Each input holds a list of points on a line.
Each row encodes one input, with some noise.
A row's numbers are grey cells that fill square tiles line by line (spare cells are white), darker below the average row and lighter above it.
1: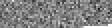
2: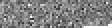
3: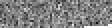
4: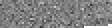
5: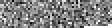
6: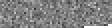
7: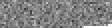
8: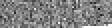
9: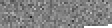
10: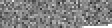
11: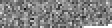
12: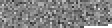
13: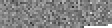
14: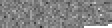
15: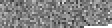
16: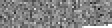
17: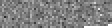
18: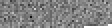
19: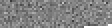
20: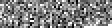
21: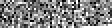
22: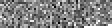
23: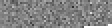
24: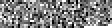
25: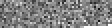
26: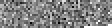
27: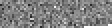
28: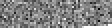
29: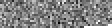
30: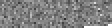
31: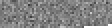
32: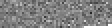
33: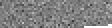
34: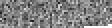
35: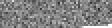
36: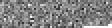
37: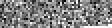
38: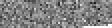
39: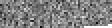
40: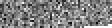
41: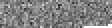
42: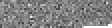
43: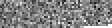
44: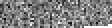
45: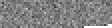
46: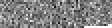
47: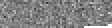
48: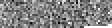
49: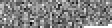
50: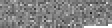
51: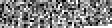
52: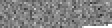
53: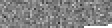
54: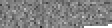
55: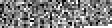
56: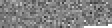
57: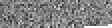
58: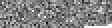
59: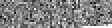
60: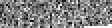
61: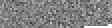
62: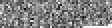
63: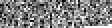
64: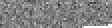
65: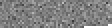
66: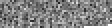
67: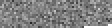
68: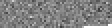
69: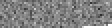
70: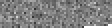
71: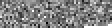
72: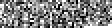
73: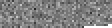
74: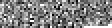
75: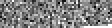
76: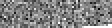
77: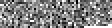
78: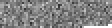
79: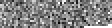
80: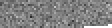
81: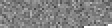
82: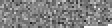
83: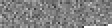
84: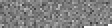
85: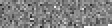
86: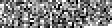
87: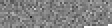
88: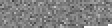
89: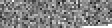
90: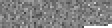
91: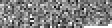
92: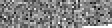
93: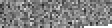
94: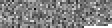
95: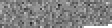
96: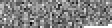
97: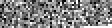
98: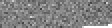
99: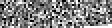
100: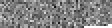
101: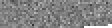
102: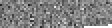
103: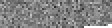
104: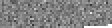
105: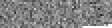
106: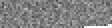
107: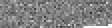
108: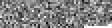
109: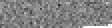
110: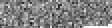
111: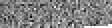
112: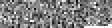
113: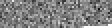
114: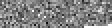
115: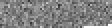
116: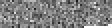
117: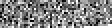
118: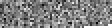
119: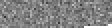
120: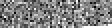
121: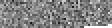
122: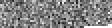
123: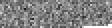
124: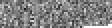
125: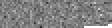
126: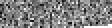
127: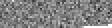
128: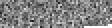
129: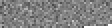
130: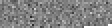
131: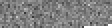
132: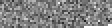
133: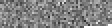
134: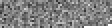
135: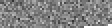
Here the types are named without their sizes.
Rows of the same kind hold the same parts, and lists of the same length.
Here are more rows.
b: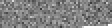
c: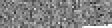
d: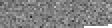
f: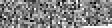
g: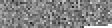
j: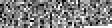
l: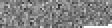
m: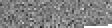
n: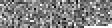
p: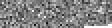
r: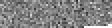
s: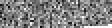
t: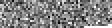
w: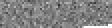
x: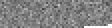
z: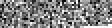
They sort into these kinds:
b, c, f, l, w, z
d, g, j, m, n, r, s, t, x
p

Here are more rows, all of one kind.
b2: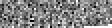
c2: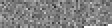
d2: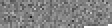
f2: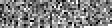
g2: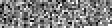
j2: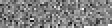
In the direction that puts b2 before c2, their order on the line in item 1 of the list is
d2, j2, b2, f2, c2, g2.
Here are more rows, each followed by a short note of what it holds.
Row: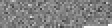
a list of one item
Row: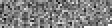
a list of two items
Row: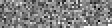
a list of one item
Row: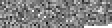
the empty list
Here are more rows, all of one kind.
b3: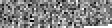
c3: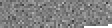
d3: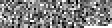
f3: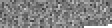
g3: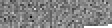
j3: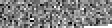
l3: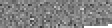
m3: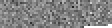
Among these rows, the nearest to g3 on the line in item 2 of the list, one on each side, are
b3 and m3.
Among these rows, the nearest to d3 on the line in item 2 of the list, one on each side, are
c3 and l3.
